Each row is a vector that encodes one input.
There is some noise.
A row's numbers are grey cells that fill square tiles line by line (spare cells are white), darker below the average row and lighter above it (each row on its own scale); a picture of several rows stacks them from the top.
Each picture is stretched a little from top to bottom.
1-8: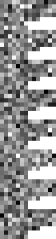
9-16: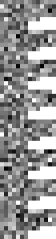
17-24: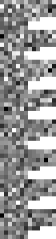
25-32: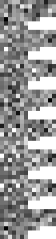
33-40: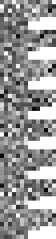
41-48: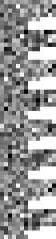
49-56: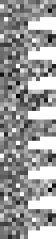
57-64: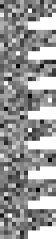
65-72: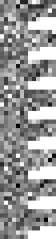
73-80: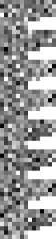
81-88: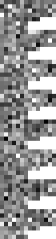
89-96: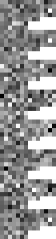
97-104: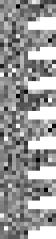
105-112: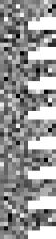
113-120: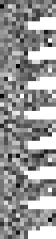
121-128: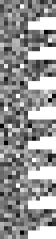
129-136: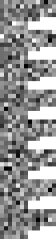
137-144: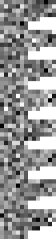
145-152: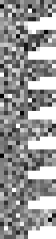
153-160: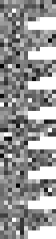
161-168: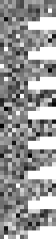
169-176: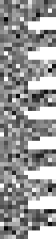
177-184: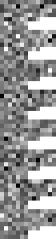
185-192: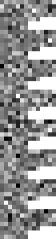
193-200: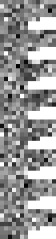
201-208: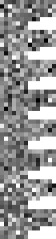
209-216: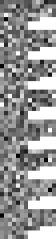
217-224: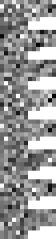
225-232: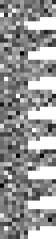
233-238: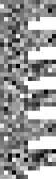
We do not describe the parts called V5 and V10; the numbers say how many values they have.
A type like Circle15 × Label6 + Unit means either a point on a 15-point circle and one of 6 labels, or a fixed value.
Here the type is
Bool × Bool × Bool + (Line7 + V5) × V10.
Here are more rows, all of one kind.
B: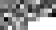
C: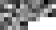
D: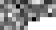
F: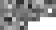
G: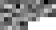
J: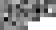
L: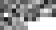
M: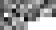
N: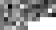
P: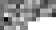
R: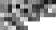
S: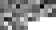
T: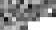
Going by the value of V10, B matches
N and T.
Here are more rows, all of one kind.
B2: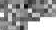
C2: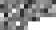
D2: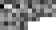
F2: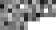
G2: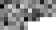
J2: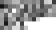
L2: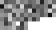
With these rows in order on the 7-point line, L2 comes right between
B2 and G2.
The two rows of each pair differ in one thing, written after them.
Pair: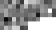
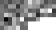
the value of V5
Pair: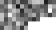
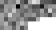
the value of V10
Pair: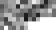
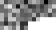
the value of V10
